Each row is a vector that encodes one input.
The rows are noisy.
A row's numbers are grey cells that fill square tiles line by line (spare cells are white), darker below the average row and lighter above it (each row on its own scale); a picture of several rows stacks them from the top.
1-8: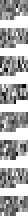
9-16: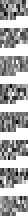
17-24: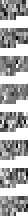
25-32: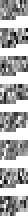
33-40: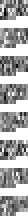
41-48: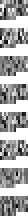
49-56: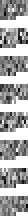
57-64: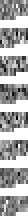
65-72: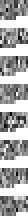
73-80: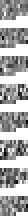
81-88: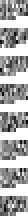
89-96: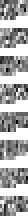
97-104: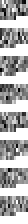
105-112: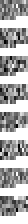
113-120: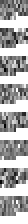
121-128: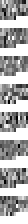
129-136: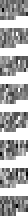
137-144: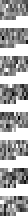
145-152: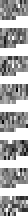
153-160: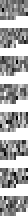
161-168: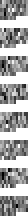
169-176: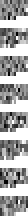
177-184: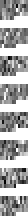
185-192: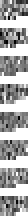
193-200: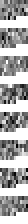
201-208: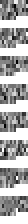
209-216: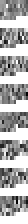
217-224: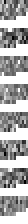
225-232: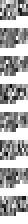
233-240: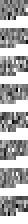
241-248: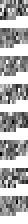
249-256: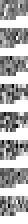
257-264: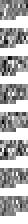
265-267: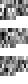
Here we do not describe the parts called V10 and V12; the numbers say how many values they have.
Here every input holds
either a point on a 6-point circle and a value of V12, or three true/false values, or a value of V10.
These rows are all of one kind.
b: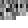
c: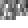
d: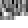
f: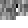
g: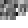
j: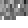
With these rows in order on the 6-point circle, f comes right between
d and g.
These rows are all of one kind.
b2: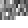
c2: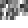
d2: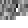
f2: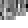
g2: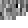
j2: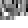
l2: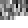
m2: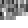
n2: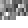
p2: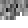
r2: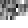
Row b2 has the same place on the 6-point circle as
d2, n2, p2 and r2.
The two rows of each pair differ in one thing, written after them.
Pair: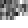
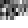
the value of V12
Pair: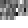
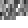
the value of V12
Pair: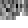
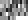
the value of V12
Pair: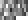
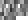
the place on the 6-point circle
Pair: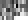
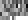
the value of V12
